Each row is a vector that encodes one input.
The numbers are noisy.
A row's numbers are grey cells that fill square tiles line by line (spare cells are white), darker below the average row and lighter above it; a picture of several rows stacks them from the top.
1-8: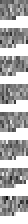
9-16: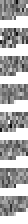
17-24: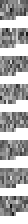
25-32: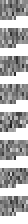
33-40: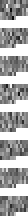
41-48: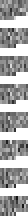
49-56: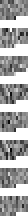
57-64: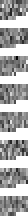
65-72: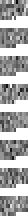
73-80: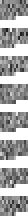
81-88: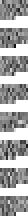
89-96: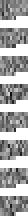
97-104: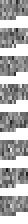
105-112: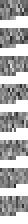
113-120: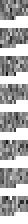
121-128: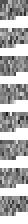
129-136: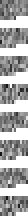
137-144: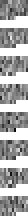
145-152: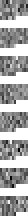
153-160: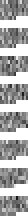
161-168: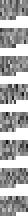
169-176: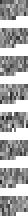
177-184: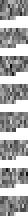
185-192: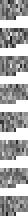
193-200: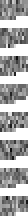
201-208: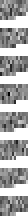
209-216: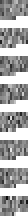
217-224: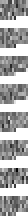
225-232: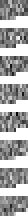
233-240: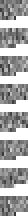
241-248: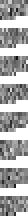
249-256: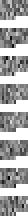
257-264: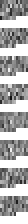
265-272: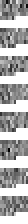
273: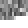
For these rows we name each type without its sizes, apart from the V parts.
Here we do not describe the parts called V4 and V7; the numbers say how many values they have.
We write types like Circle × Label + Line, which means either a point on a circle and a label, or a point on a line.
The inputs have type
Bool × (Line + V4) + V7.
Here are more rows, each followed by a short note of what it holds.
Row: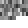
a point on a line and a true/false value
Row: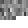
a point on a line and a true/false value
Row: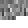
a point on a line and a true/false value
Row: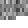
a point on a line and a true/false value
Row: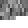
a value of V7
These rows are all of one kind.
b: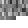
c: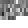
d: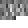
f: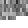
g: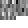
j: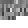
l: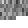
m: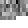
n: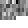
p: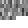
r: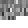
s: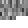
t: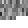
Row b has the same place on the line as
j and r.
